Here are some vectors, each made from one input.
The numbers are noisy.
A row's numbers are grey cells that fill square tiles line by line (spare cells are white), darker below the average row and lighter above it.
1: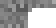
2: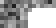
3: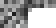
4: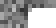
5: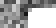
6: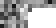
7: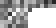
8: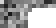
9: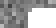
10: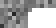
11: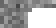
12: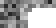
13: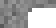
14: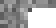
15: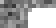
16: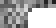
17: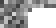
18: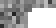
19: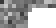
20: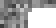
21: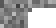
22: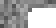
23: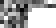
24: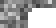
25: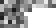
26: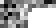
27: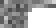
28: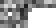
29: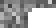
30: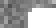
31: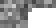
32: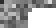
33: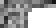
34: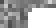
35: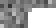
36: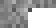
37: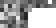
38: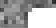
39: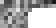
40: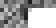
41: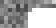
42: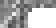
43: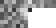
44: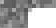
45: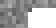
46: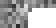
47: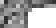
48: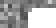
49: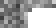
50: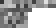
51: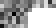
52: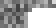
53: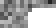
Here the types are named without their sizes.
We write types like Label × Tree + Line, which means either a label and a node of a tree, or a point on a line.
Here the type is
List(Line).
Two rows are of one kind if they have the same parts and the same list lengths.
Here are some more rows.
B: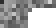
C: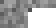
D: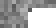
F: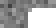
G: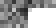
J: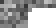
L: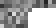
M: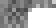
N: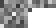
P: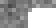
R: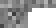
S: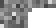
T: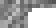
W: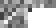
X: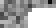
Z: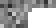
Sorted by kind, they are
B, C, D, J, R
F, G, L, M, N, P, S, Z
T, W, X

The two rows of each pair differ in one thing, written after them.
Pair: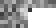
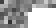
the place on the line in item 1 of the list
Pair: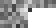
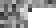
the place on the line in item 2 of the list
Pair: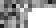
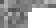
the place on the line in item 2 of the list
